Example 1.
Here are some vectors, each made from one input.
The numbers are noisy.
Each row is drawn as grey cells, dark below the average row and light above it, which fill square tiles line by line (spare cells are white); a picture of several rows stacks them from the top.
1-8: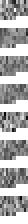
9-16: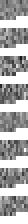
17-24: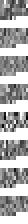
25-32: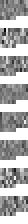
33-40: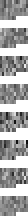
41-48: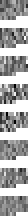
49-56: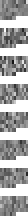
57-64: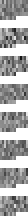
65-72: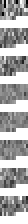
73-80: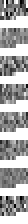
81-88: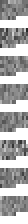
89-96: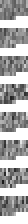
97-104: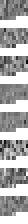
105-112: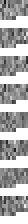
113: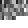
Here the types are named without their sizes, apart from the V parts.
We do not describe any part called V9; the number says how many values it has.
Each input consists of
a value of V9, together with a list of points on a circle.
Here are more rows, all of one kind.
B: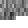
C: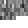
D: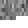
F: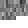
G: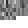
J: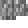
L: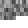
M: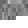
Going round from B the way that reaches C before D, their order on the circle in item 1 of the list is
B, C, G, D, F, M, J, L.
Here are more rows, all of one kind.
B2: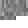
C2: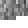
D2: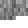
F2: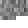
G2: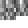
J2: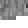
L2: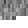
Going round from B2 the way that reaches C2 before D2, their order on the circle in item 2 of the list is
B2, L2, C2, F2, J2, G2, D2.
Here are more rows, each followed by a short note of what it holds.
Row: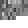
a value of V9, together with a list of two items
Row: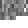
a value of V9, together with the empty list
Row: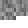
a value of V9, together with a list of two items
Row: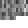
a value of V9, together with the empty list
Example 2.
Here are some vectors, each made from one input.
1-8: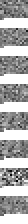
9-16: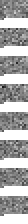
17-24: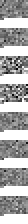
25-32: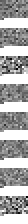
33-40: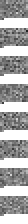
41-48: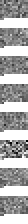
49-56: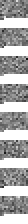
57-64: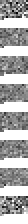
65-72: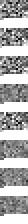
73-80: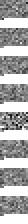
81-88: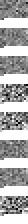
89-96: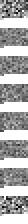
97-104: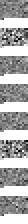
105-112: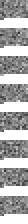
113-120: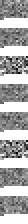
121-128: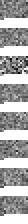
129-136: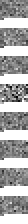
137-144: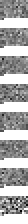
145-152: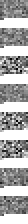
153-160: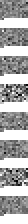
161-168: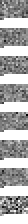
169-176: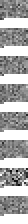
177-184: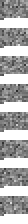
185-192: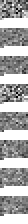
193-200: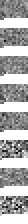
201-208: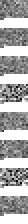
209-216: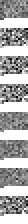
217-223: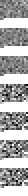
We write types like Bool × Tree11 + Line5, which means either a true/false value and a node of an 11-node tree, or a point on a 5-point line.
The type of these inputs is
(Bool × Bool × Bool × Bool + Unit) × Line5 + Line11.
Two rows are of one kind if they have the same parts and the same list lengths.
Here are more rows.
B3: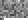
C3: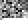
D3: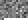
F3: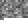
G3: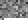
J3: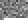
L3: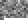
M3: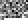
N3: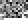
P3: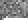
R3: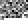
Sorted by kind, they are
B3, L3
C3, M3, N3, R3
D3, F3, G3, J3, P3

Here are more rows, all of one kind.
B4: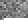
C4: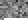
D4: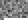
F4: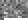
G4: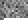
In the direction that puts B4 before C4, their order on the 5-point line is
B4, G4, C4, D4, F4.
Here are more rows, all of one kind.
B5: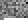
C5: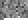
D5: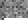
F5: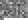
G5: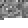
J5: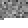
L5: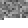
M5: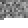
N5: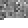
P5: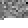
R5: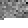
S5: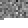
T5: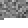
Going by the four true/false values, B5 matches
P5, R5 and T5.
